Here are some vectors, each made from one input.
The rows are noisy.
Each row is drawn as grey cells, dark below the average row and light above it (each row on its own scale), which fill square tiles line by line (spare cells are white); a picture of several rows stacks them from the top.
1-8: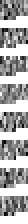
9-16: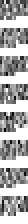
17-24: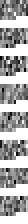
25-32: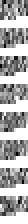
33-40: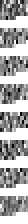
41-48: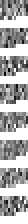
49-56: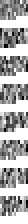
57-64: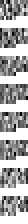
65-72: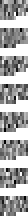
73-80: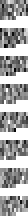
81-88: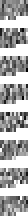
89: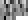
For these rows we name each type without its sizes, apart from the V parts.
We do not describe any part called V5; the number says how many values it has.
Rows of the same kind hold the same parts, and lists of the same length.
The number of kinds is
2.
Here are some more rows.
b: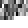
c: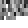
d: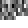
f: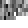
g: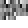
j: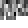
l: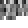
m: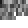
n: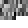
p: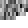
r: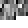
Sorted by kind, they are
b, c, j, l, p
d, f, g, m, n, r

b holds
a point on a line and a value of V5.
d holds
a label and a value of V5.
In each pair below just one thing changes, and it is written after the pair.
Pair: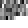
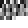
the place on the line
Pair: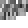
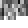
the value of V5
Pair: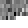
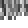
the place on the line
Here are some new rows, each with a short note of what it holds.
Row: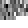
a point on a line and a value of V5
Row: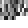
a point on a line and a value of V5
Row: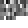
a point on a line and a value of V5
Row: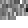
a point on a line and a value of V5
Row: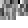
a point on a line and a value of V5
